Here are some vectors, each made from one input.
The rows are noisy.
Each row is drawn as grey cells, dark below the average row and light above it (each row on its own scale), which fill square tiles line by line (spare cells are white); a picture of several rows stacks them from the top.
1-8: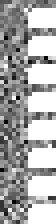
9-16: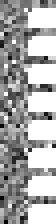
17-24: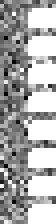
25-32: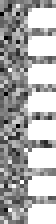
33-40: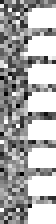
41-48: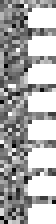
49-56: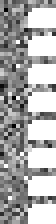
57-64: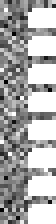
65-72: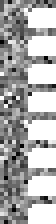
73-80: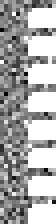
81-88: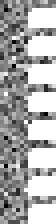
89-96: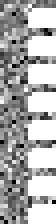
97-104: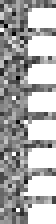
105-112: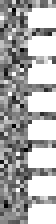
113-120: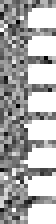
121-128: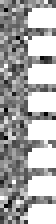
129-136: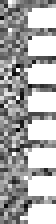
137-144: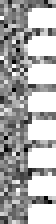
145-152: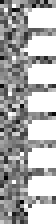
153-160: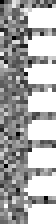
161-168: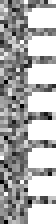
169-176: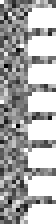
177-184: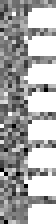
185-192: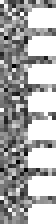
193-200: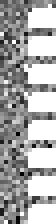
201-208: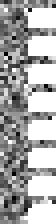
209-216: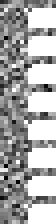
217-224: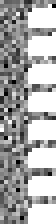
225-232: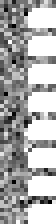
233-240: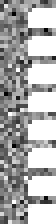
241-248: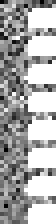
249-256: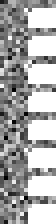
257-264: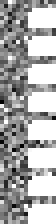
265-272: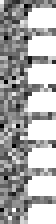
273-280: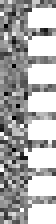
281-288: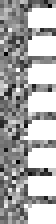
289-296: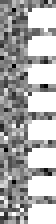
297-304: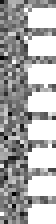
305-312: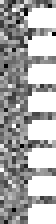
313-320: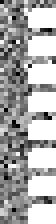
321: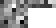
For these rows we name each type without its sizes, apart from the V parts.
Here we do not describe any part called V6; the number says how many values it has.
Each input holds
either a point on a circle, a true/false value and a value of V6, or a label, or a point on a line.
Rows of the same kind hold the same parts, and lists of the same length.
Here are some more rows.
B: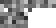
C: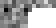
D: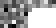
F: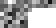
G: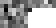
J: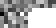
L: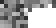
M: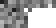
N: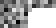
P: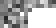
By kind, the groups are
B, F, L, M
C, D, G, N
J, P

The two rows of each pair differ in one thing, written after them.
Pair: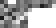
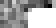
the value of V6
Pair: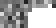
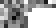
the value of V6
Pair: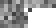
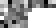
the true/false value
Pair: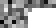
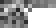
the place on the circle
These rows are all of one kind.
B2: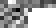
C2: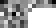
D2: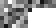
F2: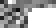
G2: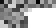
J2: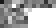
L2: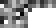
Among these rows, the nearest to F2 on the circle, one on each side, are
B2 and C2.
